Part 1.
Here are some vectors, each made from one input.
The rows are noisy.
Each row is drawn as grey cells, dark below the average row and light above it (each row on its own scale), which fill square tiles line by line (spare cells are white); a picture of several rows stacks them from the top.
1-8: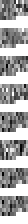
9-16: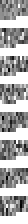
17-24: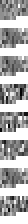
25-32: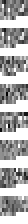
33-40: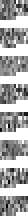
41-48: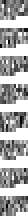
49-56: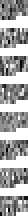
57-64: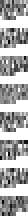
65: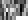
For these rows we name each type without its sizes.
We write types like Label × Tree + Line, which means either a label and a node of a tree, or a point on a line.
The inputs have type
Label.
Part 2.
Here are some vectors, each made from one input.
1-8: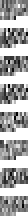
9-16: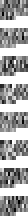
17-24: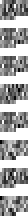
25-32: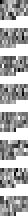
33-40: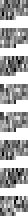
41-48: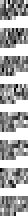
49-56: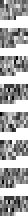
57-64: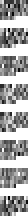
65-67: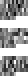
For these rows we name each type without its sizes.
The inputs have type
Circle.
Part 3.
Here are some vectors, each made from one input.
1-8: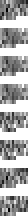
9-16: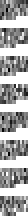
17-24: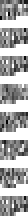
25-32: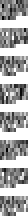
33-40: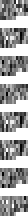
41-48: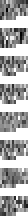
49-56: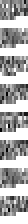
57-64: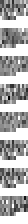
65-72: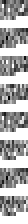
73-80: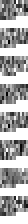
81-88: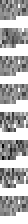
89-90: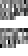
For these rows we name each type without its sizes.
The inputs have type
Label.
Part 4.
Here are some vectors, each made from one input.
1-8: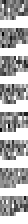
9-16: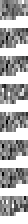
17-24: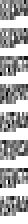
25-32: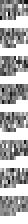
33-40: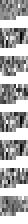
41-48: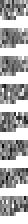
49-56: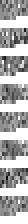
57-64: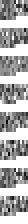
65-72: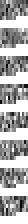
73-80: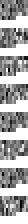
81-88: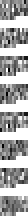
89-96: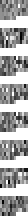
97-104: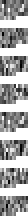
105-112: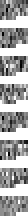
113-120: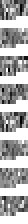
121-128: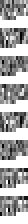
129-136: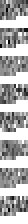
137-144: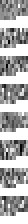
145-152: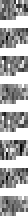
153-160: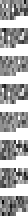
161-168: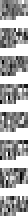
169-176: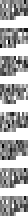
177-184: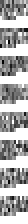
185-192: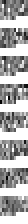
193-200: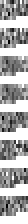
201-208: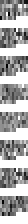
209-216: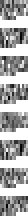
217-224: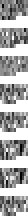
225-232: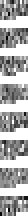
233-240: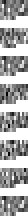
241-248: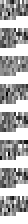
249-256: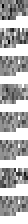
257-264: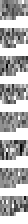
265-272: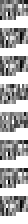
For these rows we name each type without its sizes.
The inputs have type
Label.
